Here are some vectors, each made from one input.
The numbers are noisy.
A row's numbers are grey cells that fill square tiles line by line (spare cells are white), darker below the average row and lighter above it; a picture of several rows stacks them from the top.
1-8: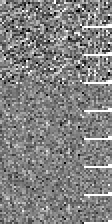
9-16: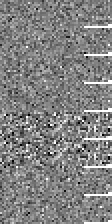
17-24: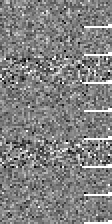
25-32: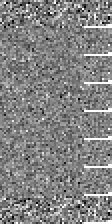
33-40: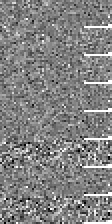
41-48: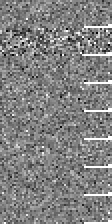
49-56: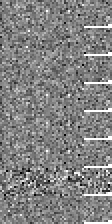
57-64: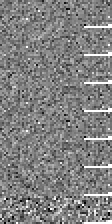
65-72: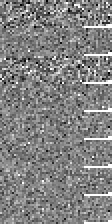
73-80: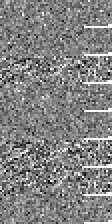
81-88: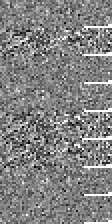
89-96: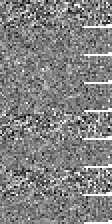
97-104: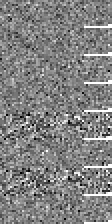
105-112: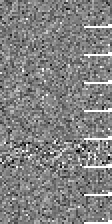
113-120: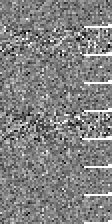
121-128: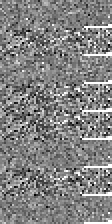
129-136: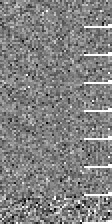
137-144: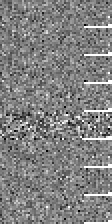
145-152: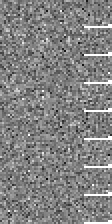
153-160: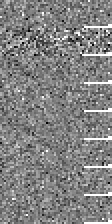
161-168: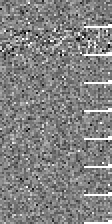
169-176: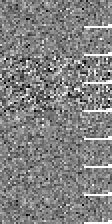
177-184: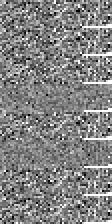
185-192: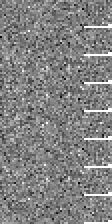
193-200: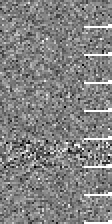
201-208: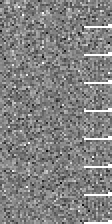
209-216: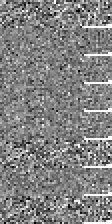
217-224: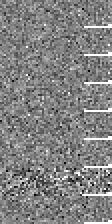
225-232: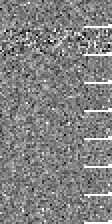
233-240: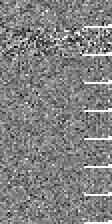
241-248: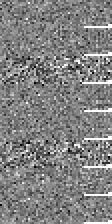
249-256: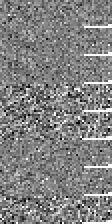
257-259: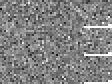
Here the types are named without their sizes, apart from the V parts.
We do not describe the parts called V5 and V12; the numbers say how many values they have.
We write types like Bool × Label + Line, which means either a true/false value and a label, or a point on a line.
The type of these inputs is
Bool × V5 + (Tree + Unit) × V12.
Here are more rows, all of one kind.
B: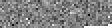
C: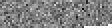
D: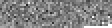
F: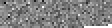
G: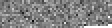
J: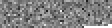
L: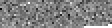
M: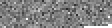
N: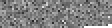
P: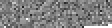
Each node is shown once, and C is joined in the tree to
F.
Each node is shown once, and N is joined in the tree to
G.
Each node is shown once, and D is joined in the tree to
F.
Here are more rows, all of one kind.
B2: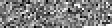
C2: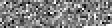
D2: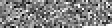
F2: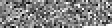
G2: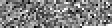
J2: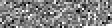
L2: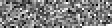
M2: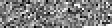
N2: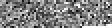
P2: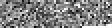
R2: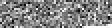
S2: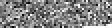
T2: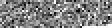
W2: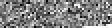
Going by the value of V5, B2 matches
C2, M2 and W2.
